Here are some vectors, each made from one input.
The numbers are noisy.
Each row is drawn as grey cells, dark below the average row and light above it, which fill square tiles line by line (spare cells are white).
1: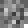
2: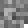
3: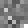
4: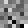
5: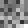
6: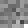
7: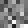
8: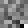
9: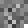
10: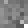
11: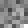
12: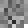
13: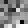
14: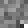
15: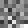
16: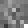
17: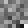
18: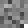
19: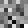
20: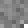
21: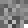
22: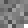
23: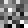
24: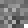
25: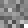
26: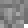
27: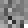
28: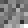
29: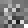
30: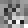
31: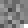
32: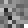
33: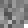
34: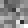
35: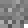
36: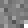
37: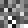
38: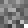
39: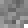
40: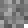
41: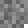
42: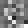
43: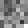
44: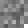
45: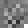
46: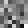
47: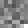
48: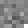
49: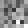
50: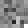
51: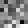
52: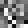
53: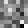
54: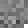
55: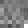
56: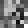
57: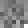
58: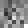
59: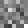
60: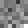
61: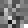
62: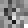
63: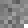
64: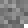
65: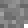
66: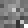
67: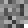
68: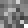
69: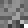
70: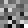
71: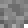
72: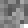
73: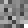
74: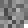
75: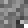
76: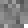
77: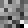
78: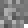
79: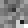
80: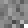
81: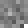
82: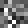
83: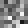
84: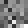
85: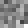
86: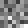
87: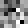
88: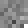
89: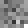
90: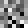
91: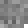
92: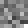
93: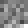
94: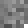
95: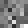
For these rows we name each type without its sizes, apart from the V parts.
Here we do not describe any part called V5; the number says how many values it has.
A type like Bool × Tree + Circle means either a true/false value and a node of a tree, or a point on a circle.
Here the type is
List(Bool × V5).
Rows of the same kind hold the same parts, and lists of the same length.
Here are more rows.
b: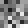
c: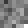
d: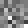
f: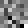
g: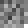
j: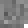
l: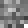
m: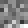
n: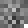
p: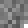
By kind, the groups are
b, c, f, j, n, p
d, l
g, m

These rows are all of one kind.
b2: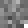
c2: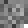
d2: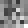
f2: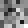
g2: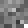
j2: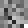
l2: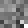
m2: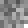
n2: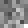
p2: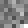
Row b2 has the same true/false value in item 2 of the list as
c2 and g2.
